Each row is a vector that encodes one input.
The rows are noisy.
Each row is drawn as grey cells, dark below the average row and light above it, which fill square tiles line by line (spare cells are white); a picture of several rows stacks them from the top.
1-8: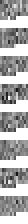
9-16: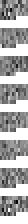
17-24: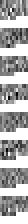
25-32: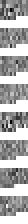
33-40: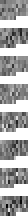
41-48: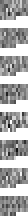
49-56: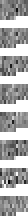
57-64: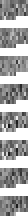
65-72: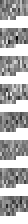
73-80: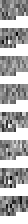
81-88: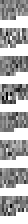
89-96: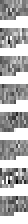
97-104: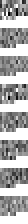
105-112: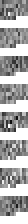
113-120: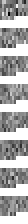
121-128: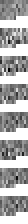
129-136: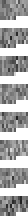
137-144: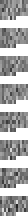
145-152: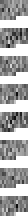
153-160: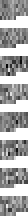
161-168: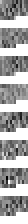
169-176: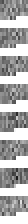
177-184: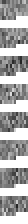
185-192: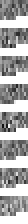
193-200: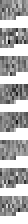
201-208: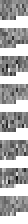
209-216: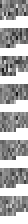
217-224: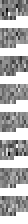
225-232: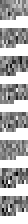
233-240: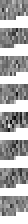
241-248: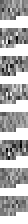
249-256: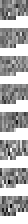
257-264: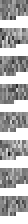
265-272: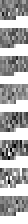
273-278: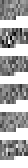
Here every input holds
either one of 10 labels, a point on a 3-point line, a point on a 4-point line and a node of a 10-node tree, or a point on an 8-point line.
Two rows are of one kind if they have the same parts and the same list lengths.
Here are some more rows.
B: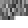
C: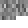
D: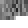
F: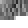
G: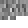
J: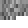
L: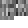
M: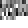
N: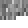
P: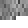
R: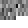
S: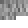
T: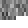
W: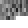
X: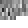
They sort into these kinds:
B, D, F, L, M, W
C, G, J, N, P, R, S, T, X

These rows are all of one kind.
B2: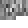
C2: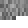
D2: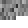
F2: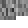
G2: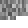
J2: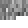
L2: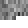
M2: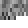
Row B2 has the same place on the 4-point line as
F2 and L2.
